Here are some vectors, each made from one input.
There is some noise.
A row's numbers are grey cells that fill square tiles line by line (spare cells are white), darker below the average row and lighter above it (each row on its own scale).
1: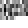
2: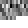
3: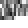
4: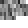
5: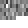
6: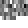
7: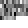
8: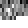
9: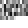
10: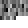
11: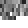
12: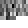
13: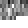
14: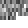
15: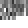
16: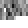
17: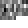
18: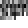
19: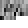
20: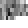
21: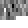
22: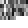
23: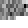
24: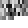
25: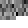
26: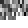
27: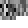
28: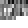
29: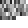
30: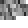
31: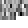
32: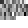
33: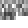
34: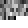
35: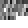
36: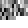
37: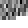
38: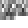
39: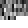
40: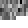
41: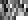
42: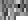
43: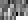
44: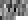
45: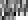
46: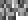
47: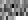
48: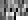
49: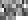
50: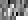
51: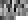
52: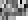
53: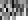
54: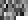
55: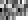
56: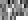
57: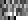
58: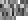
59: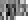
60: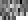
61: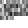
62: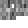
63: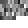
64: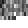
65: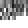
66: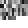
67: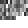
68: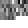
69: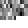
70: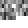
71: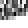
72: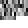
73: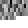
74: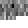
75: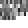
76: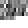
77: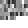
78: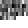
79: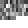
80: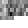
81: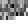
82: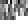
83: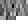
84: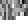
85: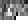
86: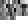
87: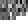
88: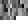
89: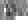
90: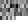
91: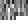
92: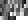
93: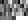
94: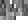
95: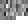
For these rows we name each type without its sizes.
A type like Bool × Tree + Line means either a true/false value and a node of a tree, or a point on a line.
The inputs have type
(Bool × Bool × Bool × Bool + Unit) × Label.
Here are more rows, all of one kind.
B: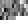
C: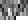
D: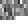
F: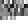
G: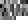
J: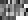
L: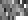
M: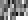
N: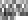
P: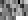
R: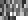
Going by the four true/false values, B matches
D, J, L and M.
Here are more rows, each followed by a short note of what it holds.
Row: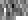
a label
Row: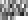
a label and four true/false values
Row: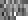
a label and four true/false values
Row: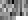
a label
